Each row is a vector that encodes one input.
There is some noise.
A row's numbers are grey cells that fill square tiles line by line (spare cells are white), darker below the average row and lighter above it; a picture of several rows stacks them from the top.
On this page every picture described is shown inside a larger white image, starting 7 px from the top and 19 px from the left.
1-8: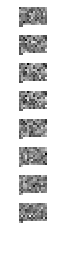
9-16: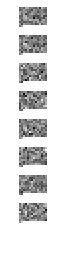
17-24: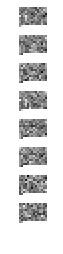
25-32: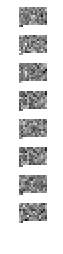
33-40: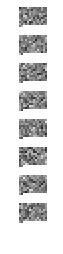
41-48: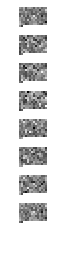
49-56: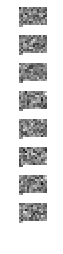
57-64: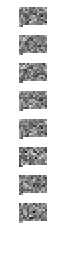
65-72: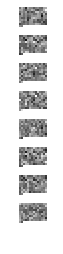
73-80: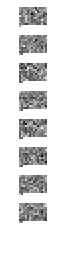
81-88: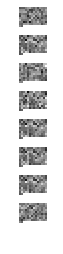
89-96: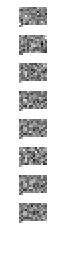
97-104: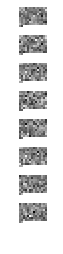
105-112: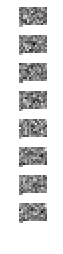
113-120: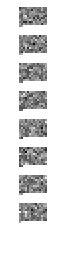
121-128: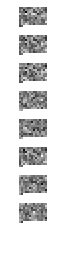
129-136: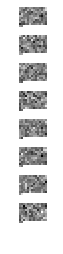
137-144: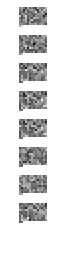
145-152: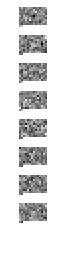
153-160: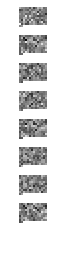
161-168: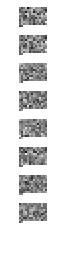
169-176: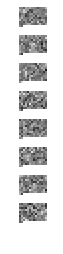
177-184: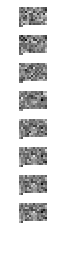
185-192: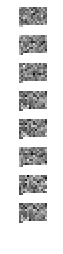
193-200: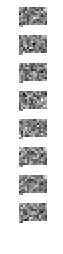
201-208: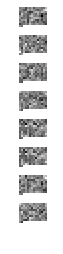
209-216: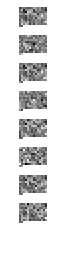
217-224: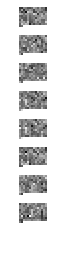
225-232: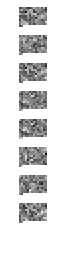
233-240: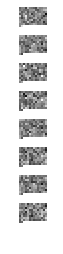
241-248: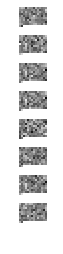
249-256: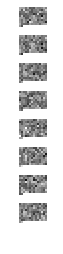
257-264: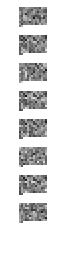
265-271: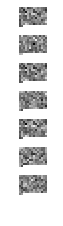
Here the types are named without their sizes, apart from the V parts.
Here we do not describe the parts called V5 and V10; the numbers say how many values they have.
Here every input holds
a point on a line and a value of V10, together with either a fixed value, or a true/false value and a value of V5.
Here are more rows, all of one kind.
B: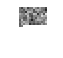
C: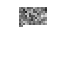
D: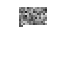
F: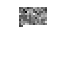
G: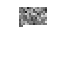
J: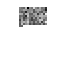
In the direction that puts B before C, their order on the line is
J, B, F, G, D, C.
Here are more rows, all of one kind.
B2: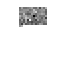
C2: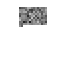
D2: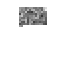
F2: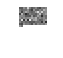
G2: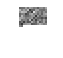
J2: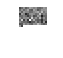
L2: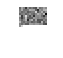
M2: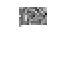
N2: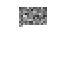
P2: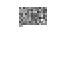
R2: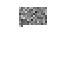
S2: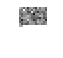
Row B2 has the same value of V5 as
F2 and J2.
